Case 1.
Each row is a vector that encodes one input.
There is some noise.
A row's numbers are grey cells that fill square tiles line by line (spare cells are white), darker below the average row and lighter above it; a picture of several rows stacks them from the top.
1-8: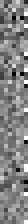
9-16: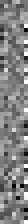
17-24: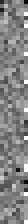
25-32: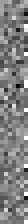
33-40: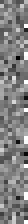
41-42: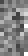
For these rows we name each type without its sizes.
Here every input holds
a list of points on a line.
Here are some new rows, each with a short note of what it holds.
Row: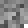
a list of two items
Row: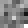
a list of one item
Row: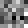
the empty list
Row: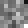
a list of one item
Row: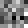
the empty list
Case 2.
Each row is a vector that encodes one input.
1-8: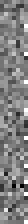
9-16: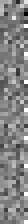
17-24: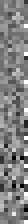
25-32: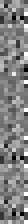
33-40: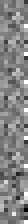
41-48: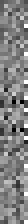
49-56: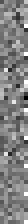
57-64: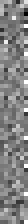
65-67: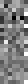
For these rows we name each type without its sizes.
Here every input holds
a list of points on a line.
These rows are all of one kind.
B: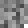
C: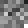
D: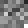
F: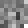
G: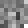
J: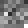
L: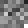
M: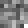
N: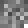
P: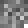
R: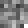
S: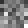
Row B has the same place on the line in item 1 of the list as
F and G.
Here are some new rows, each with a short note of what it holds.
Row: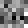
the empty list
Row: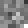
a list of one item
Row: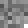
a list of one item
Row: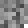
a list of two items
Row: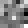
a list of one item
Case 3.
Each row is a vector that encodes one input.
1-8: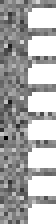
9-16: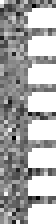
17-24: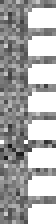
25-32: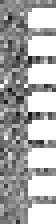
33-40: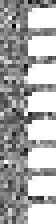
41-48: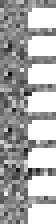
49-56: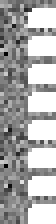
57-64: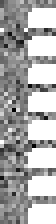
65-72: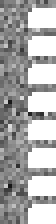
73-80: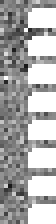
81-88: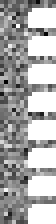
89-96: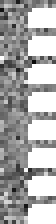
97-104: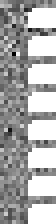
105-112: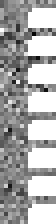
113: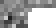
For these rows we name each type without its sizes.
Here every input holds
either a point on a circle, or three true/false values.
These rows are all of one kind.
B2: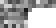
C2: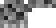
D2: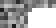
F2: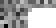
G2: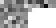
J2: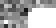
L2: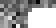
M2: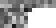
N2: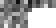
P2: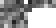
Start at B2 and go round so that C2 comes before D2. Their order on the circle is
B2, J2, F2, G2, L2, N2, P2, C2, M2, D2.
